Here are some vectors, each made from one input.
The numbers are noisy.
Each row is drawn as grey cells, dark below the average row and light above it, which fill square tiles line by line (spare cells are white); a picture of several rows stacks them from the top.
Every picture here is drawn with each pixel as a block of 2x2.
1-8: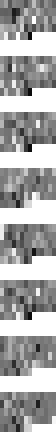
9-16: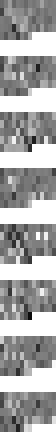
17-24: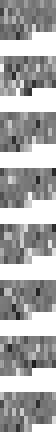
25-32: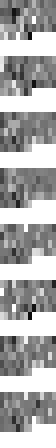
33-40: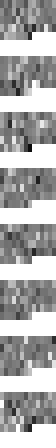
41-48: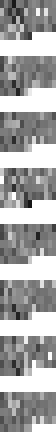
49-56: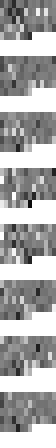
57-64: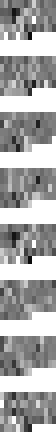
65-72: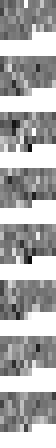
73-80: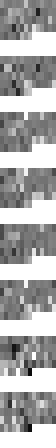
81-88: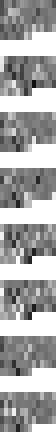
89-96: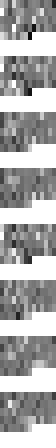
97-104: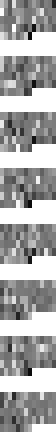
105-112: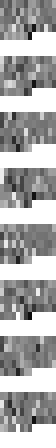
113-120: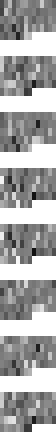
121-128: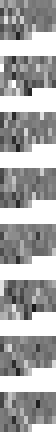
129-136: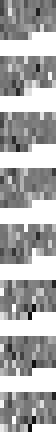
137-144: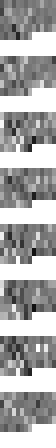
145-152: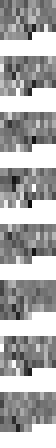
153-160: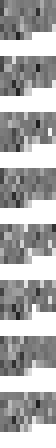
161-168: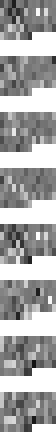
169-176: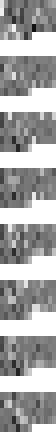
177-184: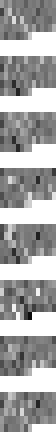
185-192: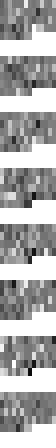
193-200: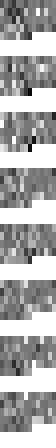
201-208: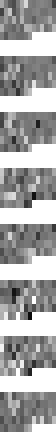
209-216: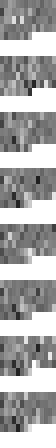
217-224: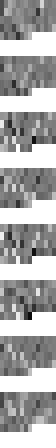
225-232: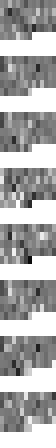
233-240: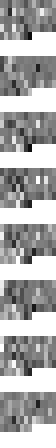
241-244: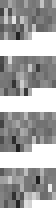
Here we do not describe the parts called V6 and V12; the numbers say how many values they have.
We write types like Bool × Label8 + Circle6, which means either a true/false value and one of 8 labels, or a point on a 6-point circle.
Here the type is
(Label8 + Line9) × V6 + V12.
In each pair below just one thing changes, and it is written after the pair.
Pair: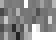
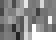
the label
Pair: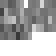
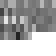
the value of V6
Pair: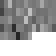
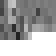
the value of V6
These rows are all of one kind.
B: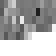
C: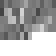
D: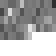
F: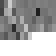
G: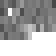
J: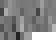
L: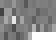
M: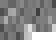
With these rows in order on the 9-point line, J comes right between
B and M.
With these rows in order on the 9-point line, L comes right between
F and G.
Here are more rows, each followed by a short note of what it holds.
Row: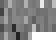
one of 8 labels and a value of V6
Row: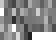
a value of V12
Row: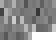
a point on a 9-point line and a value of V6
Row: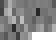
a point on a 9-point line and a value of V6
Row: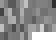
a point on a 9-point line and a value of V6
